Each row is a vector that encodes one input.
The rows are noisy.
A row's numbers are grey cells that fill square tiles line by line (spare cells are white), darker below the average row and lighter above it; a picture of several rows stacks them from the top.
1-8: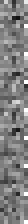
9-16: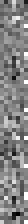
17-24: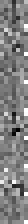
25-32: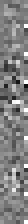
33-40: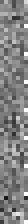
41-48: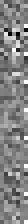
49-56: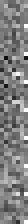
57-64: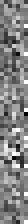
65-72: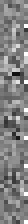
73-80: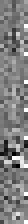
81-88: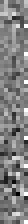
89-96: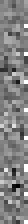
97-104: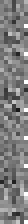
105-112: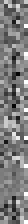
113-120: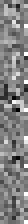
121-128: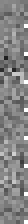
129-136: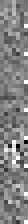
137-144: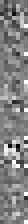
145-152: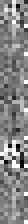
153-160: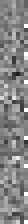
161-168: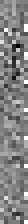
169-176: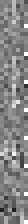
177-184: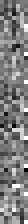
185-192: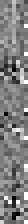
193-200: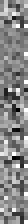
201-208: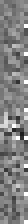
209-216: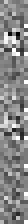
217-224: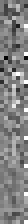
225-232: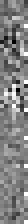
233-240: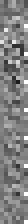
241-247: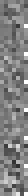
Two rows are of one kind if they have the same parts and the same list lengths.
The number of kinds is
2.
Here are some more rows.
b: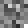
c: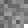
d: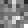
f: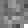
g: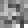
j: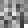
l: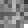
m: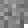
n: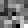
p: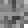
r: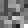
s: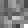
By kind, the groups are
b, c, d, f, g, j, m, p, r, s
l, n

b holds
a point on a 9-point circle and a true/false value.
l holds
a true/false value.
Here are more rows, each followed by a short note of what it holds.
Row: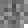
a point on a 9-point circle and a true/false value
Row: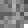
a true/false value
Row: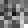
a point on a 9-point circle and a true/false value
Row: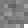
a point on a 9-point circle and a true/false value
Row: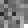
a true/false value
